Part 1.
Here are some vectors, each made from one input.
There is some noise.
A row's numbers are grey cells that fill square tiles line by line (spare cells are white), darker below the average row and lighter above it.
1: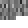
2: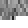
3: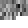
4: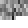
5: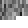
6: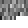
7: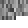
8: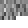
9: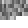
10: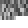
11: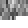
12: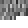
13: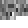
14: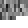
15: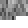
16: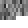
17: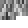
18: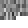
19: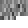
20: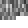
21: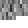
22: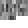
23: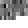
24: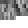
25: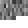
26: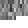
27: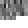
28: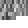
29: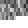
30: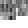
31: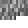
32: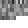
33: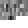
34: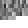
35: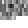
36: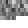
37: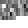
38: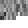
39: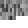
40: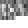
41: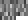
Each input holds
one of 8 labels.
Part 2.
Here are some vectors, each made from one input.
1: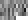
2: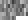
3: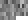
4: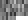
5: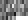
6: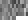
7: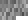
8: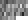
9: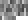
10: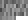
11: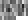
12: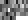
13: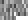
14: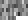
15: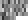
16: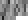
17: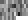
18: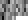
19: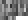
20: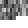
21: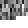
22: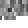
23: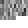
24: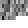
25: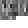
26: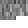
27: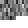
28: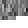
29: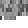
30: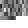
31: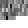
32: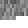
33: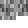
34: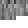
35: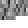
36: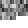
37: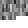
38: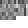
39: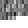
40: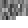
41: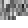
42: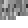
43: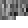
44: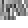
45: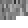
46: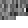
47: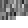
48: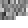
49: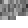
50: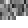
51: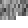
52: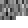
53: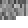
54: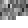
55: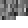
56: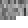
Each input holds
a node of a 9-node tree.
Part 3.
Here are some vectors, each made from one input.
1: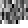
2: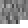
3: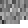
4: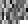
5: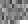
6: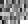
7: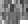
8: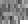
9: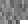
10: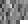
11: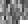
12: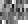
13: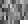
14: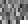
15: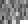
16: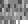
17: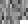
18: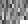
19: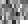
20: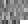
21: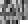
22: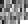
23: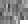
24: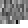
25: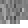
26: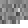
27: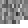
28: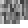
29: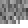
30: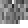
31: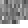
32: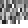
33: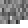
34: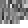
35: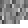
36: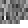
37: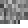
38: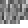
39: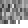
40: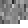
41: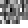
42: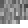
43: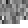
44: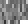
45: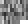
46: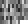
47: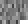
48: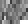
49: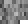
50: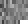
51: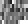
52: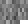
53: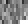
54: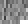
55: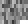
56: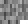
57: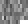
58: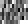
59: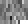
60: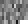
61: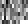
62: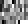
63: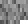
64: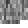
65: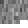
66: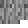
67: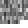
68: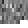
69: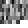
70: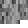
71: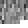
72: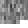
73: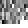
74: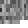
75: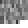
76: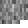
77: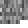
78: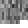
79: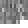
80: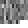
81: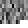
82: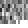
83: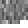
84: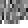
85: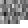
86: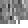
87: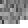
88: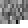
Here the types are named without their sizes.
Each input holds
a point on a line.
